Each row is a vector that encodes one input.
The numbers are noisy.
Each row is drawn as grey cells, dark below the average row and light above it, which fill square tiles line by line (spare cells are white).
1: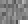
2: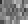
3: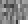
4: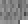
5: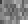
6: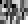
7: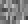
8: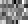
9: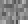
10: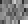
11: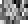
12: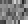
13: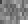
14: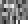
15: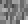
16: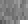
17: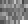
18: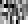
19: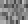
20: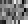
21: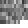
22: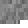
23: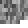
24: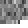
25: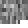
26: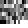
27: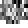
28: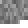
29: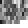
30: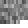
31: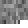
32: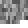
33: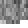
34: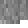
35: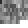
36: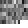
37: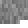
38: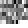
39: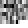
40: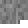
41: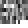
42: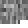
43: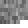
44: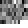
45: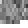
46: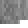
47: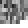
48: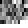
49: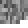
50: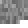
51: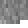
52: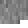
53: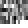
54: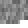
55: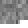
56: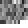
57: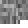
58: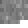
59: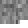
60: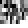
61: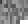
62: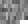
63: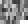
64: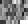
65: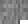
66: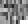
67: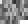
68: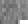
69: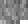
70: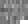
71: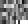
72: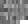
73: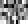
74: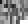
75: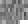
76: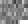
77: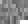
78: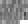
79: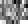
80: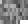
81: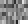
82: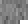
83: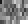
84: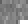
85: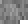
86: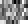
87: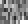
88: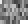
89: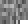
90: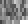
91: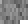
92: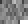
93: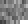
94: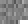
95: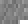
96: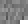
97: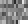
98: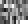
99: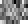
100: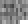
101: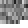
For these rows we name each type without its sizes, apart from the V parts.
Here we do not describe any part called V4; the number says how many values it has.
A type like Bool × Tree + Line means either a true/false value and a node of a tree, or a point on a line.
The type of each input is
Bool × List(Line × V4).
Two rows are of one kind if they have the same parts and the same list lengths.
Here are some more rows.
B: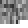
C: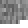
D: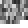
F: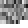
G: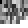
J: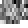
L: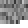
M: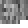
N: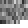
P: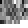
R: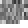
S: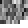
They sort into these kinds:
B, D, G, M, P
C, F, J, L, N, S
R

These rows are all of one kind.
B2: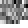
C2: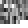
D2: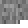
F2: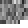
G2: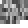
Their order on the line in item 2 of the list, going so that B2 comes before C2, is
G2, B2, D2, F2, C2.
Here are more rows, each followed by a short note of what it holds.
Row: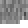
a true/false value, together with the empty list
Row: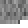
a true/false value, together with the empty list
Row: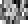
a true/false value, together with a list of one item
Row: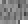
a true/false value, together with the empty list
